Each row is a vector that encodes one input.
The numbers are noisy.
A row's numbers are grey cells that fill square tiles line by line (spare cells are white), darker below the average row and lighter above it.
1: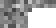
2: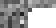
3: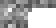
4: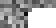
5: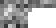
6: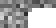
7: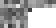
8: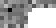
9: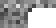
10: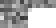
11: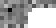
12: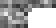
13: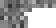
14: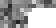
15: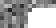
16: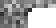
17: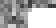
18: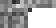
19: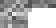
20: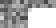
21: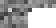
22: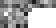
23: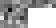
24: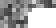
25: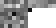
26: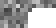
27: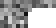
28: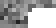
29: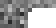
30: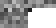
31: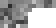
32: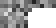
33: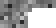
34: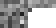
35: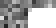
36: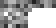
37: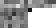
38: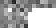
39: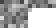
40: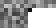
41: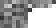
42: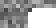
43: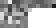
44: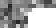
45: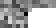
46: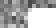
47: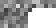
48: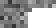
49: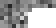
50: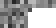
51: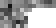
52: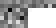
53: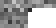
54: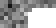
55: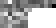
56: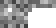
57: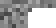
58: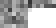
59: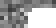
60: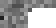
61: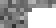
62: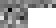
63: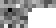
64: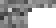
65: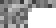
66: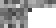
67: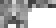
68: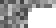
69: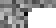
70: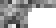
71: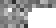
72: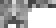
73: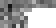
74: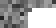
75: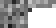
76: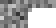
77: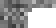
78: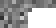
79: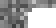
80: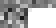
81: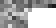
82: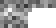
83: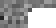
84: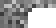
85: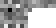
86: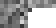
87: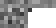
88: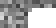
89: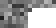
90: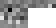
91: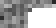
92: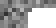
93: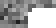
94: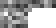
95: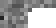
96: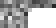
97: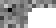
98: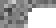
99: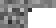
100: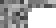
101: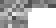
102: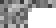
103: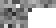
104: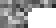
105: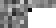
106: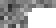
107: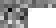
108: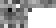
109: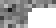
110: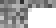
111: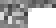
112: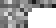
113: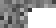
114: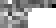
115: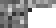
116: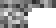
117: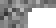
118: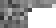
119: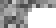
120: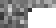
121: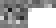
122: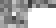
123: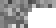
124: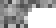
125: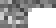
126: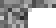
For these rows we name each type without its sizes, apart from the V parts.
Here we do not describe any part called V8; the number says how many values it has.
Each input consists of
a point on a circle and a value of V8, together with either a point on a circle, or a value of V8.
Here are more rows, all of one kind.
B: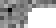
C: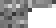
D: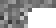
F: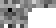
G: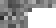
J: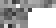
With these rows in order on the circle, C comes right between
B and J.
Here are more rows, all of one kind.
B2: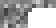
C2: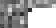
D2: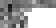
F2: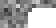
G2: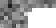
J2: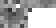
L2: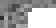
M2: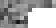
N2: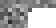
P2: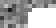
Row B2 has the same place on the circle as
C2, L2, M2 and P2.
